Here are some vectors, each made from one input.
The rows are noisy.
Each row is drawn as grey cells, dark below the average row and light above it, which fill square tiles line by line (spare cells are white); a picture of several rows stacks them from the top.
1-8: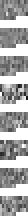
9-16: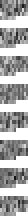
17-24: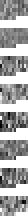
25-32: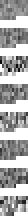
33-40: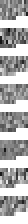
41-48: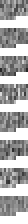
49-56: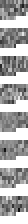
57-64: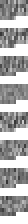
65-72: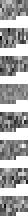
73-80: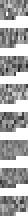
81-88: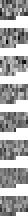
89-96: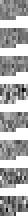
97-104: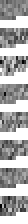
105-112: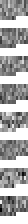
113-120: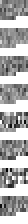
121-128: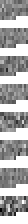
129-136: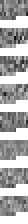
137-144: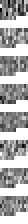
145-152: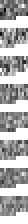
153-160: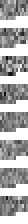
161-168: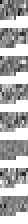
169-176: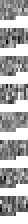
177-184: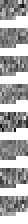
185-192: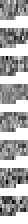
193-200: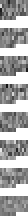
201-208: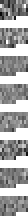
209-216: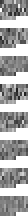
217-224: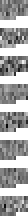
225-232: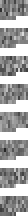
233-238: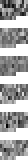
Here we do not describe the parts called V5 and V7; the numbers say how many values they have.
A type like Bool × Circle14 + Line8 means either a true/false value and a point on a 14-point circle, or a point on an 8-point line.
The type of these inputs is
Bool × Circle6 + (Tree9 + V7) × V5.
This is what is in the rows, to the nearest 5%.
About 25% of them hold a point on a 6-point circle and a true/false value. The rest hold a value of V5, together with either a node of a 9-node tree, or a value of V7.
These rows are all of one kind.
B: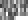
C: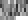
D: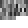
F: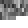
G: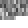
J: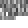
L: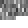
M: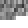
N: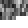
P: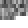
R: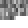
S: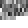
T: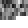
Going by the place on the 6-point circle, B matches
D, N and S.
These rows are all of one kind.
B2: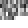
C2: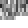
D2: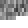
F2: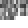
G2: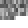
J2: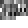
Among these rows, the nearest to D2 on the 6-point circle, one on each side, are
C2 and G2.
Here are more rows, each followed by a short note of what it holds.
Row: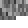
a node of a 9-node tree and a value of V5
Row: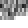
a point on a 6-point circle and a true/false value
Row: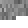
a node of a 9-node tree and a value of V5
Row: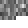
a value of V5 and a value of V7
